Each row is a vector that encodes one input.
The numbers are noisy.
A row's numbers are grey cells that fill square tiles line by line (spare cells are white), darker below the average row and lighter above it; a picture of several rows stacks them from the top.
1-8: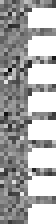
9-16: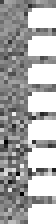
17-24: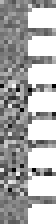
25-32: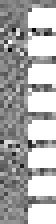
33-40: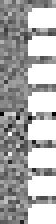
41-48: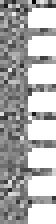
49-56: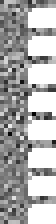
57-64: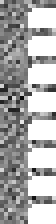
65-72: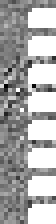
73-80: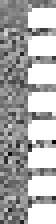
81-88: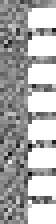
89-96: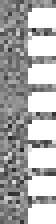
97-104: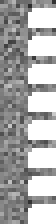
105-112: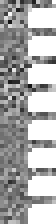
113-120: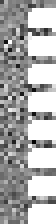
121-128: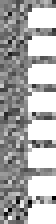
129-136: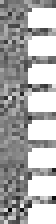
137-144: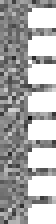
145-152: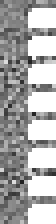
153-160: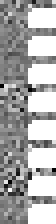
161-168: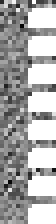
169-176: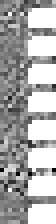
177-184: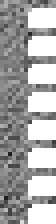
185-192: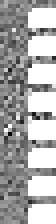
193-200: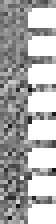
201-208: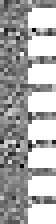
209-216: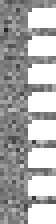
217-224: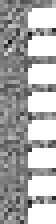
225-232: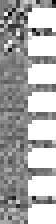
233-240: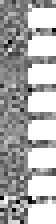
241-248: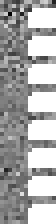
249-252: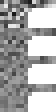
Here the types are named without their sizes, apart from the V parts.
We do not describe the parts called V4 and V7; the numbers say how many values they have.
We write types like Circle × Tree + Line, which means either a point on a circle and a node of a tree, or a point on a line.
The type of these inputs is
Bool × Bool × Bool + Line × (Line + V7) + V4.
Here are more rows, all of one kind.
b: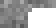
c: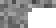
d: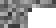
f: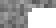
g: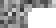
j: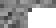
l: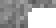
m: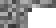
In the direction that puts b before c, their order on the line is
f, l, b, m, c, d, g, j.
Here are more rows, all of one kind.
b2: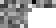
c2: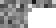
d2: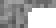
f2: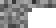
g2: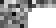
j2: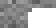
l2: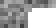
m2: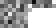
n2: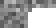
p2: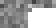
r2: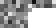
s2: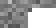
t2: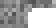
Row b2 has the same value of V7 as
d2, l2, p2 and r2.
